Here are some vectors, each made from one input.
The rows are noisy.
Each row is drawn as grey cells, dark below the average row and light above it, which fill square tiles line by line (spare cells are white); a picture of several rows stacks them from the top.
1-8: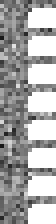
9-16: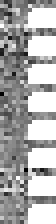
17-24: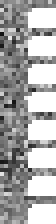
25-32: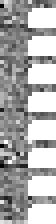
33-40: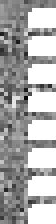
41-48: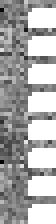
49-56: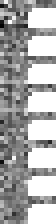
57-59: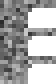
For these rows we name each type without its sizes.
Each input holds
either a label, or a point on a line.
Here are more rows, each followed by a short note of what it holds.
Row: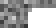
a label
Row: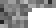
a label
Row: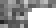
a label
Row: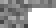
a label
